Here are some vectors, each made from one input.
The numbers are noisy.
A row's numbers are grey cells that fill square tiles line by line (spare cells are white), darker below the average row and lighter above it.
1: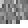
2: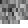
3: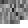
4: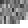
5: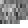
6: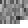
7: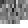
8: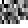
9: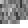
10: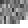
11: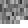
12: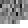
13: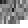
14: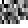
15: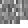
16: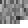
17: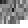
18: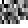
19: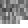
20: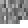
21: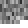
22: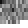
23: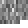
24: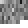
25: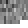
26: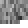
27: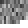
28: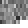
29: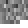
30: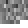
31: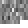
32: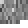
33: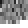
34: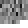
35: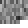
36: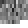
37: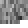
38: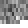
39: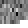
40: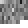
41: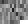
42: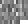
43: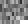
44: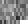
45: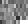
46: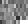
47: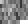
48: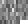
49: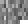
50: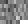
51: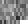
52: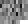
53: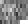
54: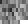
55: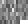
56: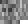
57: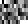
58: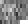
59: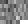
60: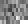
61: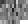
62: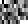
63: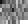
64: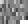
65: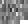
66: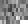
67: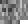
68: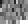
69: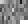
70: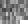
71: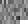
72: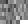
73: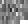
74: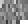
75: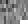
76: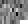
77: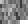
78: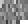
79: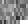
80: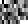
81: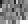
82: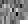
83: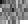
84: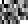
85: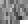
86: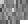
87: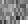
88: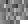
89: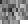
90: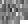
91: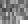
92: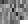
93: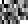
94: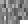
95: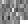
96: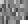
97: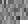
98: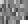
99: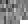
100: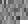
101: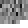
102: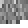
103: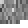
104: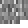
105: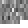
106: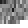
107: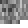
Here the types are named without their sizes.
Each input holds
either a fixed value, or five true/false values.
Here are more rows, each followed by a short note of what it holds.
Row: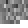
five true/false values
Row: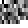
a fixed value
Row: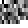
a fixed value
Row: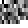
a fixed value
